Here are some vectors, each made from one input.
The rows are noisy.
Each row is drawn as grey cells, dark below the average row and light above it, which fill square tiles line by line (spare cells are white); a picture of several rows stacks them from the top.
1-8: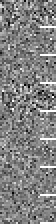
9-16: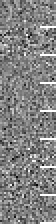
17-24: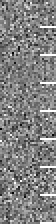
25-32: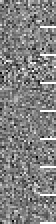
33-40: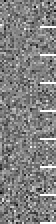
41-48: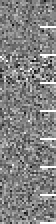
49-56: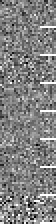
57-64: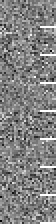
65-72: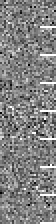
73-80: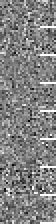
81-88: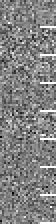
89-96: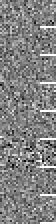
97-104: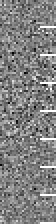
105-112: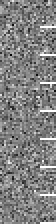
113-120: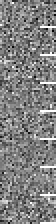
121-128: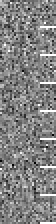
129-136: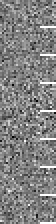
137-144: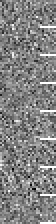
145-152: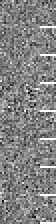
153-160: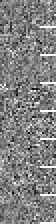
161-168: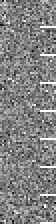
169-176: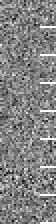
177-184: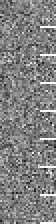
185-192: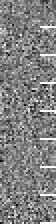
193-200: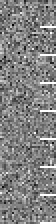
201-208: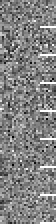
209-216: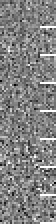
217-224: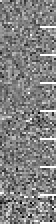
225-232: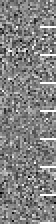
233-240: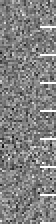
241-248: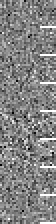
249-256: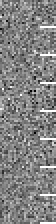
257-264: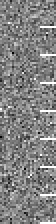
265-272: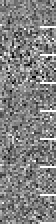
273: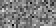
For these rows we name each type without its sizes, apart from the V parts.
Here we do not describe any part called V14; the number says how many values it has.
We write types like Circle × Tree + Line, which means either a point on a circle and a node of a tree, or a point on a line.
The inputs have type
Line × (Tree + V14).
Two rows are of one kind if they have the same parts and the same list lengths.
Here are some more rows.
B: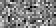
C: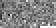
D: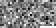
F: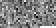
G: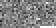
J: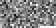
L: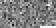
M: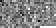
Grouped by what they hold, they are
B, D, F
C, G, J, L, M

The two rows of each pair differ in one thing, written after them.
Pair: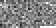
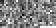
the node of the tree
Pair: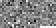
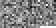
the place on the line
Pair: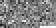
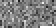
the node of the tree
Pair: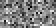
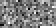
the place on the line
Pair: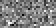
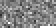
the place on the line
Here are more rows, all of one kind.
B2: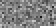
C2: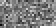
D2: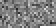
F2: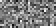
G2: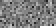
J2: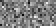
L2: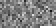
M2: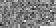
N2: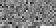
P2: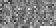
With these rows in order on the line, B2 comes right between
D2 and N2.
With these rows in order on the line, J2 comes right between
M2 and P2.
